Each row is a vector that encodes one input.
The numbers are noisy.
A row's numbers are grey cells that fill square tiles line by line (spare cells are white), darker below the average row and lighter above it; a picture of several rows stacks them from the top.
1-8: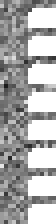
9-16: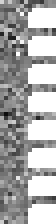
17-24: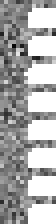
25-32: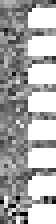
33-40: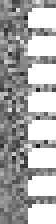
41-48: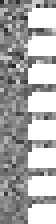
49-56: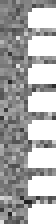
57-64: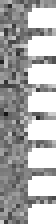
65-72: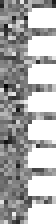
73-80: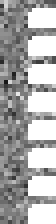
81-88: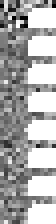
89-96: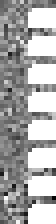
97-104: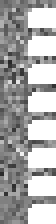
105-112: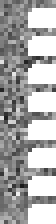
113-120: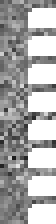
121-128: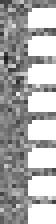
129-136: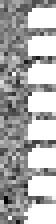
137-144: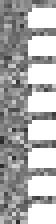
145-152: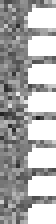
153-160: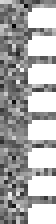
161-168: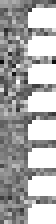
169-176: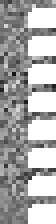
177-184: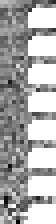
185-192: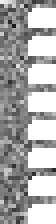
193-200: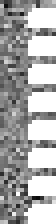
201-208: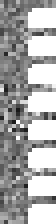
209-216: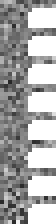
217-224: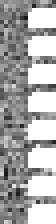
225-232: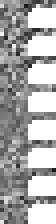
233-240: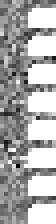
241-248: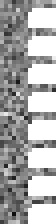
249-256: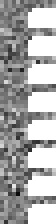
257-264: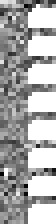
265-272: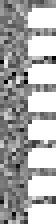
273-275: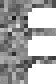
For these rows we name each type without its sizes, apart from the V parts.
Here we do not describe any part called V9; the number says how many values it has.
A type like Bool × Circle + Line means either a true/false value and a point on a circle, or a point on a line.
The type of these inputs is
Bool × (Line + V9) + List(Circle).
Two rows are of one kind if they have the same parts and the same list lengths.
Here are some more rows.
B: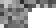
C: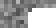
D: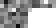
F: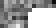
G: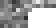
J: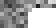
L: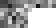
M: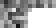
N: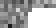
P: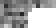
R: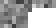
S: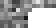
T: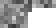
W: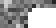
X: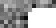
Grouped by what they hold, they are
B, M
C, F, W
D, X
G, N, R, S, T
J, L, P

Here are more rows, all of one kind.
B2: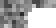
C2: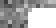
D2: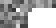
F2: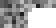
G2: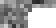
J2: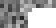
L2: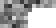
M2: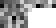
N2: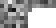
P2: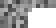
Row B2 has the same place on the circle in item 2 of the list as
F2 and L2.
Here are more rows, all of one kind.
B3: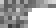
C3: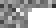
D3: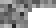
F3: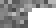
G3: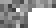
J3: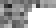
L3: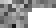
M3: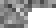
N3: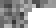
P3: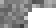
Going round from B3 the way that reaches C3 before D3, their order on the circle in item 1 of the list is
B3, G3, C3, M3, L3, J3, D3, N3, P3, F3.
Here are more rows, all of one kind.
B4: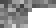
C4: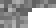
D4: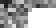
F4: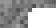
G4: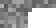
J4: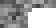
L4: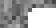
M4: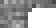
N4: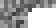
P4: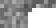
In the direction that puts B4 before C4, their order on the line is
P4, M4, G4, D4, F4, B4, N4, L4, J4, C4.
